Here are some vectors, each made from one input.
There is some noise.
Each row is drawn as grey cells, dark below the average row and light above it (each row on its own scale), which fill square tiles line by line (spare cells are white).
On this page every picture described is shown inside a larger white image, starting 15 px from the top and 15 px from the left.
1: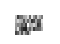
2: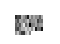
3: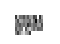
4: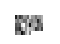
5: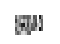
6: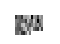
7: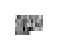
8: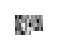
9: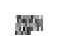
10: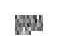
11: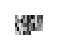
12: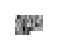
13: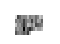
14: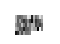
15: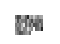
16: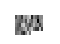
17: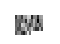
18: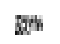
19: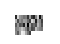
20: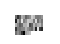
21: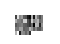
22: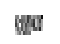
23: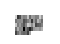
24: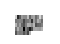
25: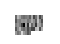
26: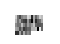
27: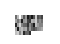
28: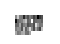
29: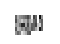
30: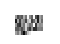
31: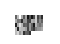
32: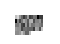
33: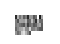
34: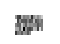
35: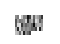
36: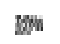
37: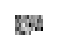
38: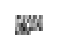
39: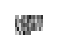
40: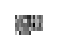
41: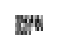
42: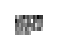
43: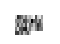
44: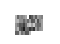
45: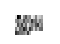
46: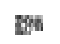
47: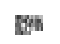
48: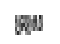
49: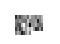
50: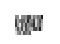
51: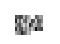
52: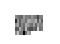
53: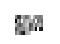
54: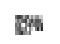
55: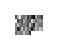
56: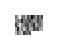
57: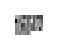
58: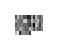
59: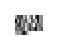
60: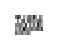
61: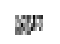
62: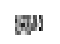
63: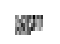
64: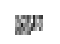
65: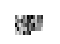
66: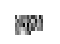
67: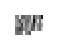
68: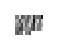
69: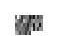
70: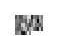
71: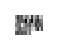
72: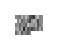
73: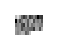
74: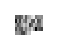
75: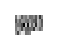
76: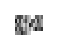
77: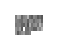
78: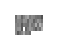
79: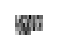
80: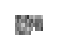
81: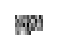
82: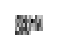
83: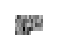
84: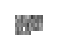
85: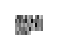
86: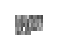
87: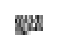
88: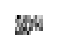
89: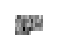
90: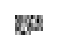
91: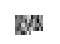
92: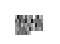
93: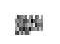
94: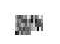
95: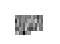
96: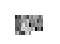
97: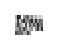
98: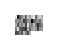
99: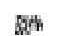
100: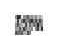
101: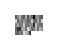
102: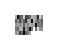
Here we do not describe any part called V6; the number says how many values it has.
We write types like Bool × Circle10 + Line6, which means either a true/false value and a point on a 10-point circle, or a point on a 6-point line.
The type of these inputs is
Bool × Bool × Bool × (Line4 + V6).
